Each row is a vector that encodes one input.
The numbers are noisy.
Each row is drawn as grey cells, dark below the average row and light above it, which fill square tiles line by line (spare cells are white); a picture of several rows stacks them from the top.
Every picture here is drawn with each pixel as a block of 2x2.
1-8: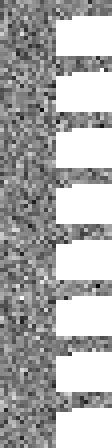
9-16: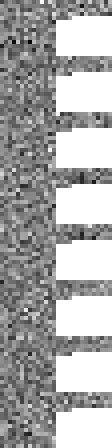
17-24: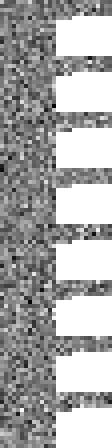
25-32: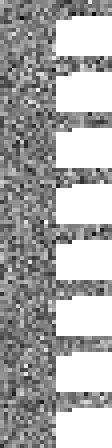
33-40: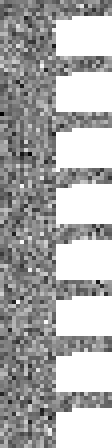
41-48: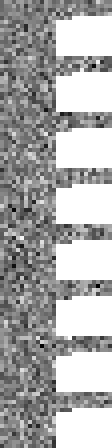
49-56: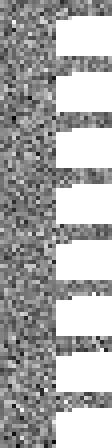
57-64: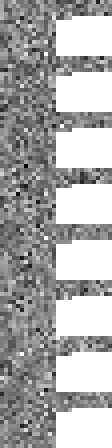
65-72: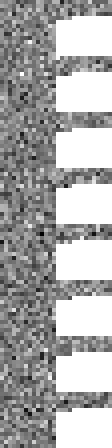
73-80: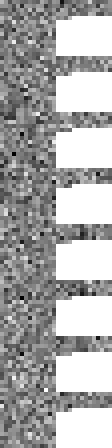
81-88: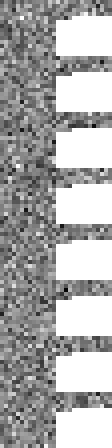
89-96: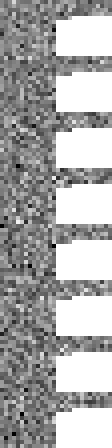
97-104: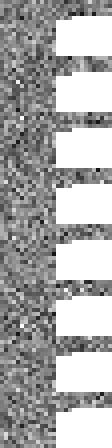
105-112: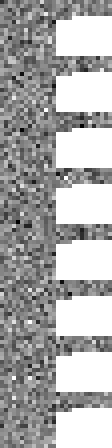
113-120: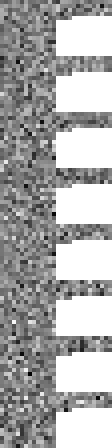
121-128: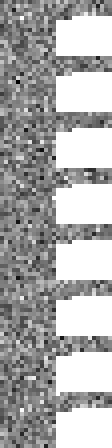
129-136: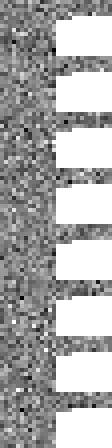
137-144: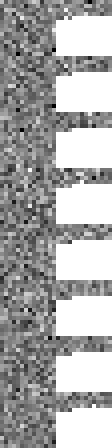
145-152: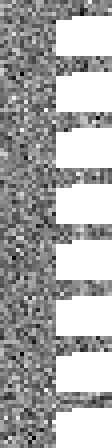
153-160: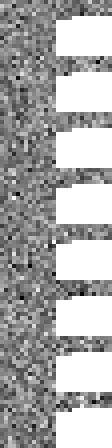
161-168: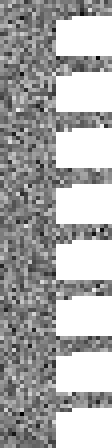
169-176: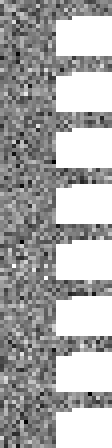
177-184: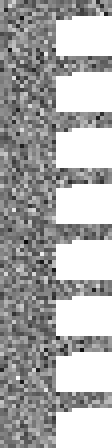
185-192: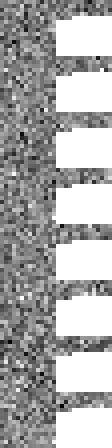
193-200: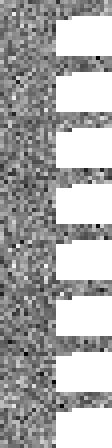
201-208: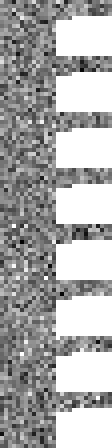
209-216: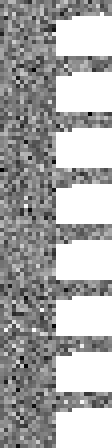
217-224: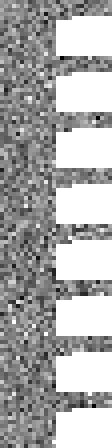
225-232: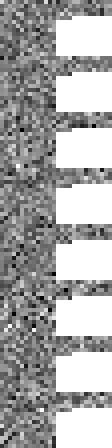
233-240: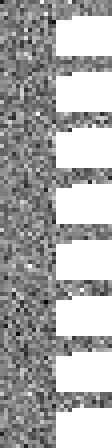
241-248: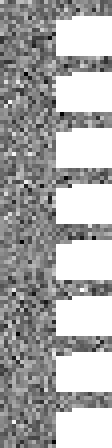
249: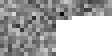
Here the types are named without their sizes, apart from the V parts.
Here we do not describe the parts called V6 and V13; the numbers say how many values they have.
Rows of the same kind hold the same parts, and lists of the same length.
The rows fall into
4 kinds.
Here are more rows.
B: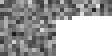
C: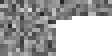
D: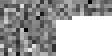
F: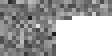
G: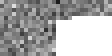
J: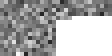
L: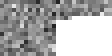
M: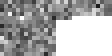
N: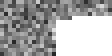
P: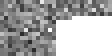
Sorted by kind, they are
B, F
C, M
D, N
G, J, L, P

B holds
a point on a line and a node of a tree.
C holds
a value of V6 and a value of V13.
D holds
a node of a tree and a value of V13.
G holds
a point on a line and a value of V6.
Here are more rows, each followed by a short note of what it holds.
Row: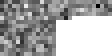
a value of V6 and a value of V13
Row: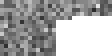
a node of a tree and a value of V13
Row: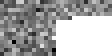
a node of a tree and a value of V13
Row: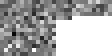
a point on a line and a node of a tree
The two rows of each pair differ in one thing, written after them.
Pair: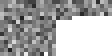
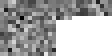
the value of V13
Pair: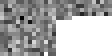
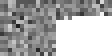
the value of V13
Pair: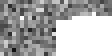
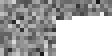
the value of V6
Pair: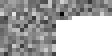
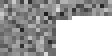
the value of V13
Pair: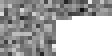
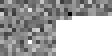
the value of V6
